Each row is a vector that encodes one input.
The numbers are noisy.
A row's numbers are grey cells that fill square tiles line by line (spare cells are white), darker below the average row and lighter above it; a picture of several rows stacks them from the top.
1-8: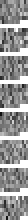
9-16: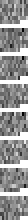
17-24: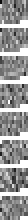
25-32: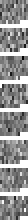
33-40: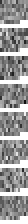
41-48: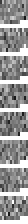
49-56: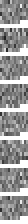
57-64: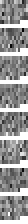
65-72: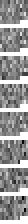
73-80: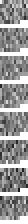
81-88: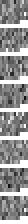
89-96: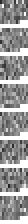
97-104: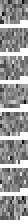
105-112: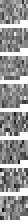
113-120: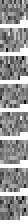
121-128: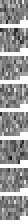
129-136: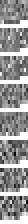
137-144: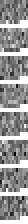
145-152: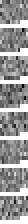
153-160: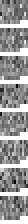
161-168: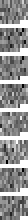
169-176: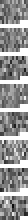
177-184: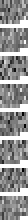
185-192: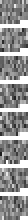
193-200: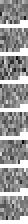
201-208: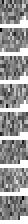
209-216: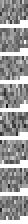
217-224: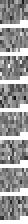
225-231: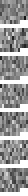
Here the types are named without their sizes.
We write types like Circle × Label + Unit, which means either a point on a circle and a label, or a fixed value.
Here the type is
Circle + Line × Line.
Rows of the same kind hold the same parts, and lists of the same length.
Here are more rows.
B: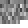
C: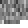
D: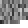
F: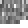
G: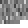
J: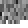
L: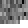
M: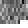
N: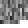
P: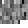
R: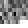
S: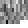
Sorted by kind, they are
B, C, F, G, J, S
D, L, M, N, P, R

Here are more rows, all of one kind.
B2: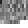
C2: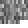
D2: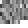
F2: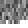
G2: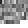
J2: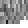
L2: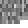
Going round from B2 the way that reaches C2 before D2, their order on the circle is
B2, F2, L2, J2, C2, D2, G2.
